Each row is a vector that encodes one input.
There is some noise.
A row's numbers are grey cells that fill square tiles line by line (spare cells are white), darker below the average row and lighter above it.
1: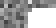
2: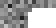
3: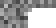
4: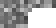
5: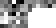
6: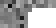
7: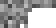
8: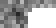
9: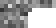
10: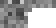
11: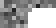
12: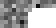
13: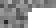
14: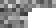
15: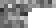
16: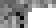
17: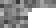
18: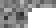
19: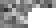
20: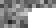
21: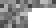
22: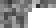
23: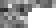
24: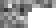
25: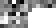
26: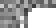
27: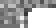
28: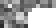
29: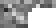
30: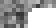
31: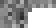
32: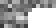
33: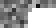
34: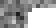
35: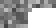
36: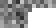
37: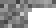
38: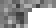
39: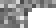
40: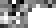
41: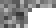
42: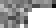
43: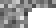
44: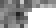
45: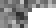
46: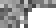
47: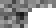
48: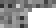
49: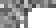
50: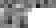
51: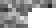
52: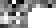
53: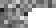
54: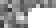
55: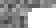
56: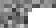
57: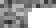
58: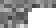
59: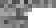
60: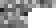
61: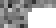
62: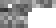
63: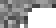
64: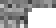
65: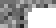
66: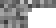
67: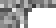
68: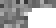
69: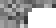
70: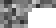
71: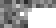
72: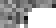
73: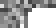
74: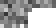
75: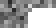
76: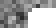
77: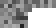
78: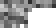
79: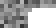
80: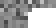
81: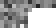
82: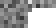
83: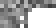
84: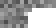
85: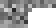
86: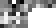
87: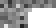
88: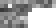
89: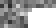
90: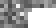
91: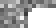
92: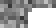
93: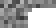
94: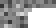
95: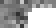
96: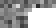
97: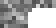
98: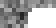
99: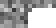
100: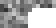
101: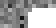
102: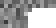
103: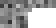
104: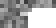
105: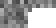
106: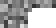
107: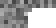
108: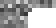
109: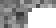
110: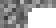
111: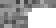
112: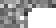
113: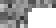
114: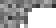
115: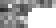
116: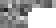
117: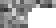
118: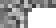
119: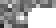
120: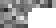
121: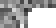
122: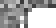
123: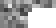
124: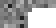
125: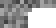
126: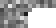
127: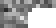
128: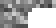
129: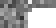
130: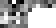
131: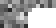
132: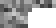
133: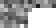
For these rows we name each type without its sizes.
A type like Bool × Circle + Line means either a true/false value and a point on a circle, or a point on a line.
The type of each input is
List(Line).
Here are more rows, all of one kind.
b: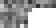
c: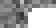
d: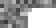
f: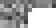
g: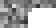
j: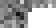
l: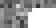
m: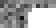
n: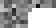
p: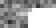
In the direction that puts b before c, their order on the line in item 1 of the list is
b, f, g, n, c, j, m, l, p, d.
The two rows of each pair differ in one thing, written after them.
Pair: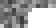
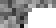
the place on the line in item 2 of the list
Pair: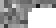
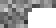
the place on the line in item 2 of the list
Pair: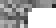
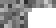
the place on the line in item 1 of the list
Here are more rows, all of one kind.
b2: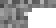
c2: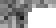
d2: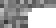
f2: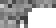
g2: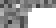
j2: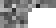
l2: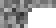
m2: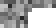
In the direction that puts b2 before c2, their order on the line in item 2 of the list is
d2, b2, l2, f2, c2, m2, g2, j2.
